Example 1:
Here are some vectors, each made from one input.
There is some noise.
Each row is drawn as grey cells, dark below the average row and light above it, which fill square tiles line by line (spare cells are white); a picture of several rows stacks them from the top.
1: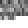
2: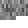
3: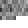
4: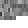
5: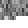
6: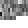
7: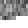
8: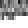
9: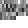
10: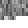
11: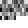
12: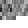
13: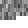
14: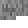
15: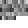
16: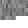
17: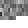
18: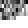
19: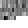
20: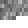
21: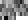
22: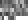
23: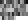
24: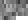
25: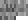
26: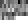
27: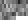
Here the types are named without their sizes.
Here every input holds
a point on a line.
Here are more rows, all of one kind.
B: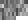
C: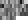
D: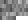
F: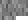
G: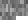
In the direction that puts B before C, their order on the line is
D, B, F, C, G.
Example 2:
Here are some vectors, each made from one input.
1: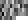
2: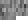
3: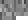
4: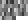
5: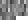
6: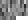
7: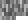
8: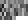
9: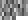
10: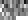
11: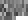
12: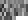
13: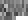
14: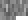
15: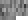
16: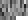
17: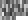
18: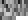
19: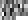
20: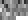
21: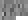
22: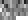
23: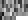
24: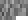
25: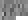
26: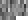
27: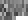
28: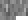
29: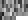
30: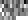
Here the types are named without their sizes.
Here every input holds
a node of a tree.
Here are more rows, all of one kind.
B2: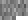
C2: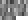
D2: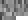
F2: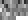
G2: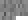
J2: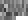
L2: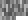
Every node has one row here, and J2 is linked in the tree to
L2.
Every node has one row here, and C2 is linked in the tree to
B2.
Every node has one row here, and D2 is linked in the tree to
F2 and G2.
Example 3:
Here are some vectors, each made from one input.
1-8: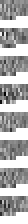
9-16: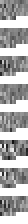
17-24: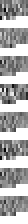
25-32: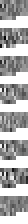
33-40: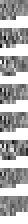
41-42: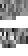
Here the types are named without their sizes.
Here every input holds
a point on a line.
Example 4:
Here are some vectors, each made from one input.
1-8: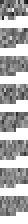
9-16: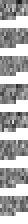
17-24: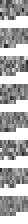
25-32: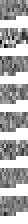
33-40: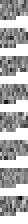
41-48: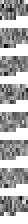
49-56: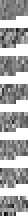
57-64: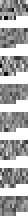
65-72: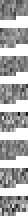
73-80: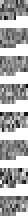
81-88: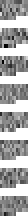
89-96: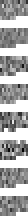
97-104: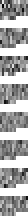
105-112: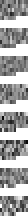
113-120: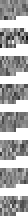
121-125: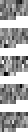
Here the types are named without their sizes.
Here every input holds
a point on a line.
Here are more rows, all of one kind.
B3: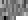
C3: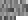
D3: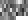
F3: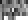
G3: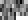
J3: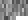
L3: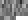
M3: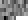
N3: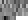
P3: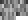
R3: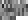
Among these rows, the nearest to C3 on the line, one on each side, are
P3 and R3.
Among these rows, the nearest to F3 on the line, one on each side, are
G3 and R3.
